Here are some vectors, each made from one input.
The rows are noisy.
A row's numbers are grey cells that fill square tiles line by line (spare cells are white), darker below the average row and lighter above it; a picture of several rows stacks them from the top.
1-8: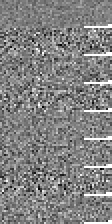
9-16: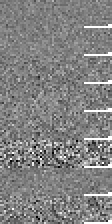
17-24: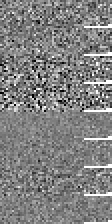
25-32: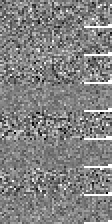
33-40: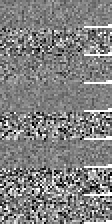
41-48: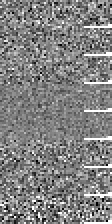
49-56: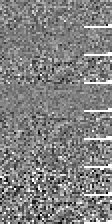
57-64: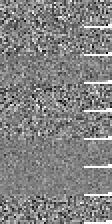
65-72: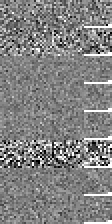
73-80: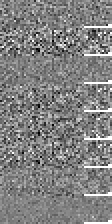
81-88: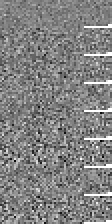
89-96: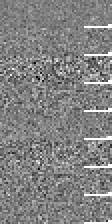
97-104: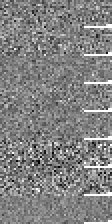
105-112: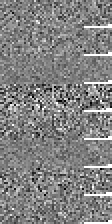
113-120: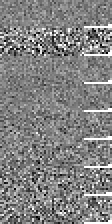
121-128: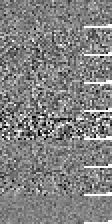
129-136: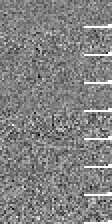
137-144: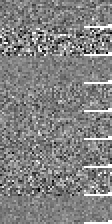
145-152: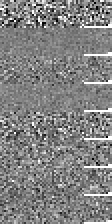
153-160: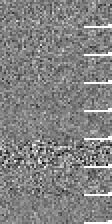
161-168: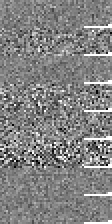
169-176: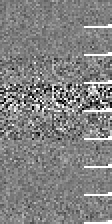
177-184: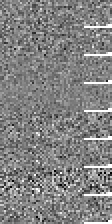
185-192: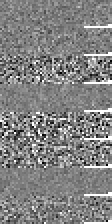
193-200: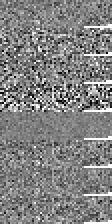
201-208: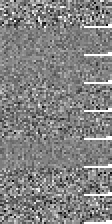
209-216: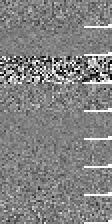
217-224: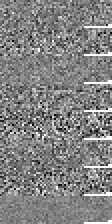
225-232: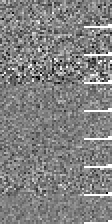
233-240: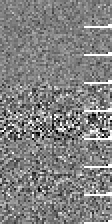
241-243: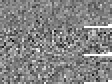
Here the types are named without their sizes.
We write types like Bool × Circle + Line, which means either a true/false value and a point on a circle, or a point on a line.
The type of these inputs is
Circle × Line.
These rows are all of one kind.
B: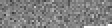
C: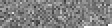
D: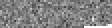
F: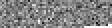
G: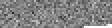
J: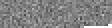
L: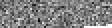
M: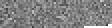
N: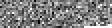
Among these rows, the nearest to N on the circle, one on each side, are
B and F.
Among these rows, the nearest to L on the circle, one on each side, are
B and J.
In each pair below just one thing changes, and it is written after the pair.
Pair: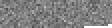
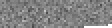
the place on the line
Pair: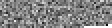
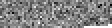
the place on the circle
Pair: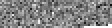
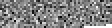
the place on the line
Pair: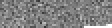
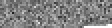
the place on the circle
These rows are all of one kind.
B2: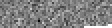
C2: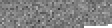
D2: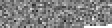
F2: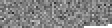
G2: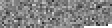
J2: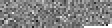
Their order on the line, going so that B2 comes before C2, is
J2, B2, C2, D2, F2, G2.
